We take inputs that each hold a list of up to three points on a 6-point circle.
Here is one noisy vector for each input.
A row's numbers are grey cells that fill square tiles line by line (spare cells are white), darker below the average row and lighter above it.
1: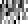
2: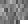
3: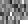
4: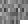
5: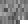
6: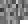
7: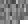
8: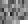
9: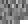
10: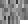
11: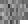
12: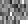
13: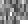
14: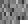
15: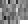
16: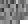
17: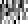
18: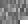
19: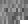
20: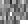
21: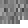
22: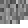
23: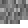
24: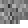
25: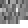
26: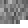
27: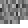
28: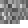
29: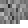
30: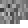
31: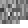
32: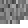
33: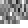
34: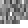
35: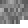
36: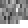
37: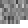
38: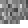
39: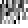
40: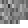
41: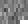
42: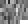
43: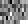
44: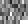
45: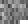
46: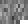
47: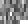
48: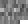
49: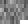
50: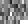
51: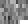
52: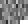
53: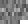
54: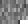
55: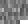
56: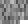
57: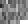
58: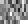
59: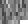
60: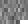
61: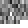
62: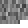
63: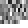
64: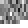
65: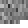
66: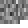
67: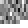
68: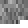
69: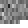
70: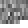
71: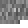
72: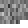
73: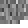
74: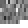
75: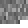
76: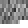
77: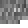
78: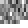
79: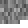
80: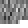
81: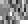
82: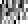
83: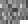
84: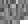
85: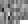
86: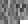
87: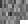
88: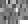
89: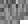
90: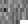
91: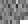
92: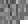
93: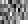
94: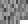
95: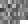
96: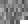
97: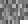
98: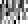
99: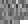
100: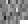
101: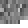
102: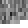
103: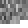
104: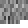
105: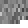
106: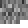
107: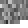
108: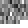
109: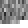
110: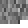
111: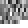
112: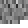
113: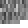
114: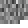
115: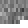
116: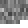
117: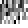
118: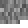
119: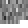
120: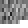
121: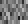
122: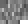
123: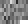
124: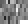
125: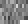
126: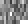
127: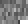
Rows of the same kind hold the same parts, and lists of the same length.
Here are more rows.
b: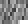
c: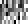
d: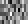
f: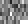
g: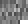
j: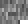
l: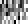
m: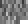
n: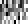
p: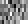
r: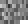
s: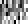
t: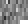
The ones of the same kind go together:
b, r
c, l, n, s
d, f, p
g, j, m, t

